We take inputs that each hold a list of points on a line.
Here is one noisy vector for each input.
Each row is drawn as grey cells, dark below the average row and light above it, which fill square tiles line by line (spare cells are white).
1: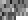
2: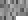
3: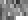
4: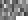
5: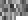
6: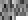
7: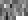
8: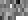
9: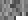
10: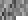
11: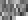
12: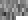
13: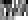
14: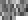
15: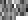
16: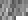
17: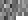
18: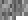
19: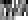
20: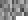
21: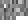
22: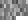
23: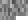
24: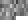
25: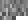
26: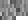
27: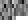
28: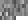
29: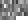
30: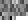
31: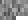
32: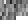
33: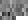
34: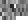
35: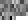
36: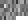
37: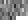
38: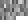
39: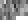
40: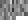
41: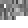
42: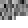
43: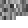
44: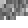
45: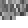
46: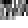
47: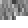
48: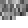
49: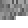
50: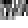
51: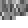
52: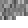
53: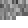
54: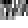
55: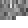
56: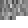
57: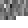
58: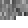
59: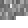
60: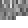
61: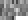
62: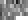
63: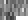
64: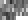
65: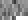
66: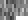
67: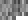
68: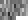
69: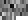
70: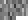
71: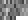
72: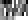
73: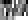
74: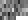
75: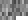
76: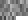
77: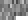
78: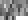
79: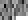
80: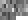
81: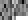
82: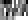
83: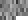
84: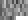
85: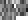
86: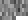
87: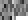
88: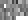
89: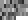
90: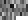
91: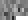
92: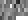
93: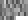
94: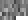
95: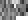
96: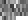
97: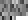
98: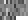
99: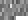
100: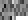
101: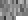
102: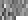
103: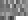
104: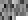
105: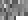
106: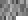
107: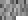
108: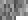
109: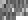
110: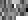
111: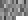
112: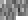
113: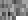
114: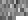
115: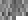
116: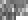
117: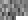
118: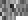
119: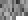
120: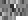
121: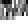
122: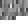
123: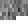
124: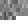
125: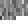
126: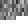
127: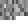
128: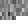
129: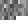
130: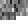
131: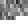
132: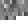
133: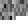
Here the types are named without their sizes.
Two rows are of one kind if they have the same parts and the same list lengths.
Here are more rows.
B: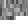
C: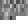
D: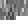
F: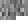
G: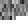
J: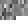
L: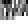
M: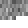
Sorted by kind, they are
B, C
D, F, J, M
G
L

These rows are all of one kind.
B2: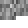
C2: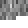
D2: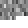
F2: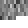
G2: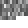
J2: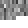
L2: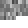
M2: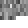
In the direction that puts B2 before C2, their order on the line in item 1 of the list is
F2, M2, B2, C2, L2, J2, D2, G2.
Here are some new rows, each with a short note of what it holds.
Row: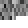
a list of one item
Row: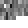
a list of three items
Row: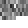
a list of one item
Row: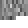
a list of two items
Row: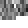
a list of one item
